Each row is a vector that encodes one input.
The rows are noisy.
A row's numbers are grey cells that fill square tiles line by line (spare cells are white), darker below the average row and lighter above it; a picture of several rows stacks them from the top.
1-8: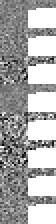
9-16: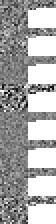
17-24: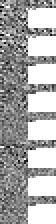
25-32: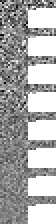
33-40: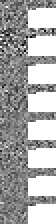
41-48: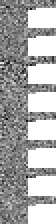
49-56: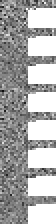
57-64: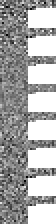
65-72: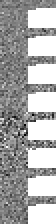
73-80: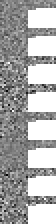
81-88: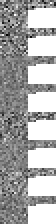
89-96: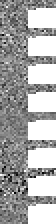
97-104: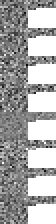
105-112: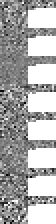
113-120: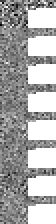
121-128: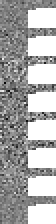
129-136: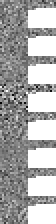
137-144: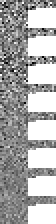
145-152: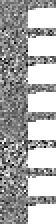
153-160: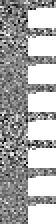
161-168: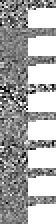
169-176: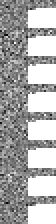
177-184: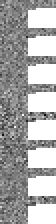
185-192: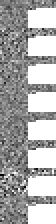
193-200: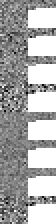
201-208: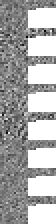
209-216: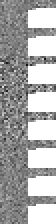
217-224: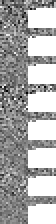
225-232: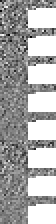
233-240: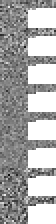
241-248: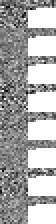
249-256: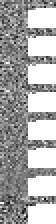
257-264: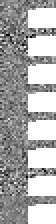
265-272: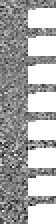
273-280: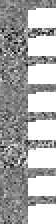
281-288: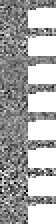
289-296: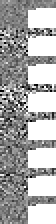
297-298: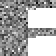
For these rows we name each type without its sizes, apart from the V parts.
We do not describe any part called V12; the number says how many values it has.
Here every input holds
a label, together with either a point on a circle, or a value of V12.
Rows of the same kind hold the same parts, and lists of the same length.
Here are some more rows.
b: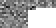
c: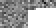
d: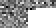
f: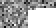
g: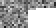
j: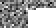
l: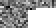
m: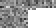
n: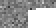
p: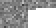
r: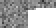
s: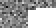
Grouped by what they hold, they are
b, d, l, n, p, s
c, f, g, j, m, r

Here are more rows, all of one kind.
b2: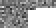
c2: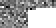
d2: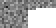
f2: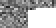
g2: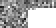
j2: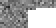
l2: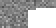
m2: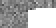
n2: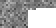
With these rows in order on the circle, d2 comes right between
l2 and n2.
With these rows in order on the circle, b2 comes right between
c2 and n2.
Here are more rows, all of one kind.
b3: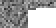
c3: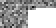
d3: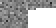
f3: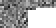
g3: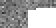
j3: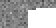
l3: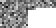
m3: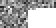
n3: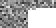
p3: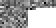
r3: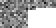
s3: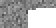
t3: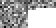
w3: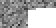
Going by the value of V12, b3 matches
d3, f3 and s3.
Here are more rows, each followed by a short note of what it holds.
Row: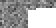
a point on a circle and a label
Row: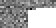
a point on a circle and a label
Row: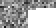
a point on a circle and a label
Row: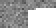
a label and a value of V12
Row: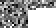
a point on a circle and a label
